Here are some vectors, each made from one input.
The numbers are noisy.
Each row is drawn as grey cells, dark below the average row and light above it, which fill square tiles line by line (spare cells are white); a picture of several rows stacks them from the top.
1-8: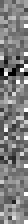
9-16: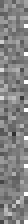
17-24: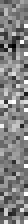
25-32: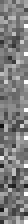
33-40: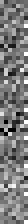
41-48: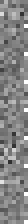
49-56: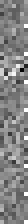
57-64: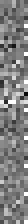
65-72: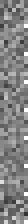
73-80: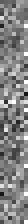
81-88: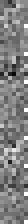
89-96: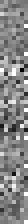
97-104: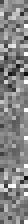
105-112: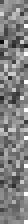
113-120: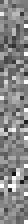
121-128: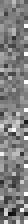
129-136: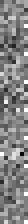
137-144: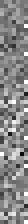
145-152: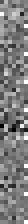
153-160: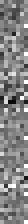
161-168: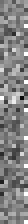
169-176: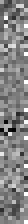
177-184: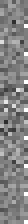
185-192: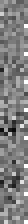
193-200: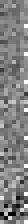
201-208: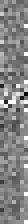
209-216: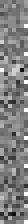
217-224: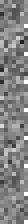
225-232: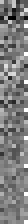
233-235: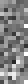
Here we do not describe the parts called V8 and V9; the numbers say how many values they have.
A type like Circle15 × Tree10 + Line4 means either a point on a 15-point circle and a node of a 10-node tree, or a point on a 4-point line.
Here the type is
Bool × V8 + Tree7 × (Tree7 + Unit) × V9.
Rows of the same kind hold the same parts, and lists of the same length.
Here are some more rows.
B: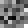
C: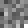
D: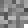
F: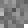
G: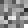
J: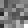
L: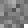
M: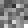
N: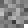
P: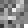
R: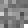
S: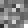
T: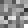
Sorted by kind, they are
B, F, L, N, R
C, J, M, P, S
D, G, T

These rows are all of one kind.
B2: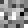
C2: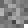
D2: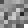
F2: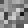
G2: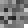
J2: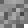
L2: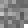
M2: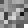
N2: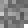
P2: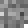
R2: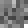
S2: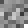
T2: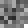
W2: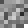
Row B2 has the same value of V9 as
L2, S2 and W2.
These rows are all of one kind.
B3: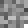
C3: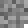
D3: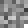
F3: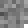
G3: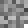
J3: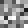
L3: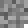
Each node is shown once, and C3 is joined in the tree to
D3, F3 and J3.
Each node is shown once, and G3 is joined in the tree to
J3.
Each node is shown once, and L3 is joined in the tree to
D3.
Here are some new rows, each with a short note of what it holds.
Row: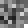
a node of each of two 7-node trees and a value of V9
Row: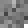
a node of each of two 7-node trees and a value of V9
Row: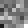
a true/false value and a value of V8
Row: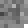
a node of a 7-node tree and a value of V9
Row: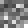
a true/false value and a value of V8
